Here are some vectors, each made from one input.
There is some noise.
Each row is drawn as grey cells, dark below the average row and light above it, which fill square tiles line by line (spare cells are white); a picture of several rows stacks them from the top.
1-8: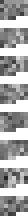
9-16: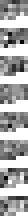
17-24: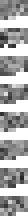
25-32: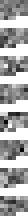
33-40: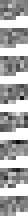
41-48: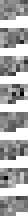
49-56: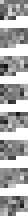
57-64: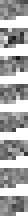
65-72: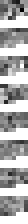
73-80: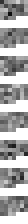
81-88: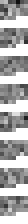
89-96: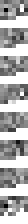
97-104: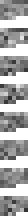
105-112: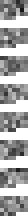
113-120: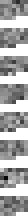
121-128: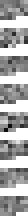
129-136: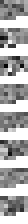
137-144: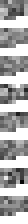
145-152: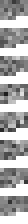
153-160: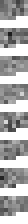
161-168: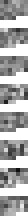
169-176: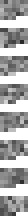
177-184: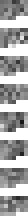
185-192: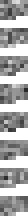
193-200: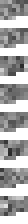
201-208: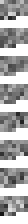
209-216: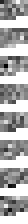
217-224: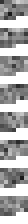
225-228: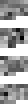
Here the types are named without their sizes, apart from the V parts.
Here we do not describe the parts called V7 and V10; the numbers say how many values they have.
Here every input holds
a value of V7, together with either a node of a tree and a true/false value, or a value of V10.
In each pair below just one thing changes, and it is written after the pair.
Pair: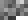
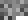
the value of V10
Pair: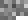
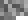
the value of V7
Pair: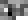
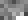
the value of V10
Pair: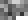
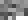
the value of V10
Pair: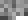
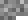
the value of V10
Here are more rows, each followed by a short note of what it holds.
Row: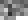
a node of a tree, a true/false value and a value of V7
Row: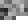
a value of V7 and a value of V10
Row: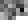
a node of a tree, a true/false value and a value of V7
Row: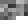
a value of V7 and a value of V10
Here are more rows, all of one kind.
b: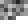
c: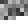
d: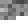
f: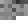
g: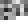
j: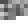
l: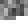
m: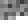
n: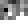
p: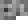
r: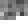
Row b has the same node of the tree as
d, m, p and r.
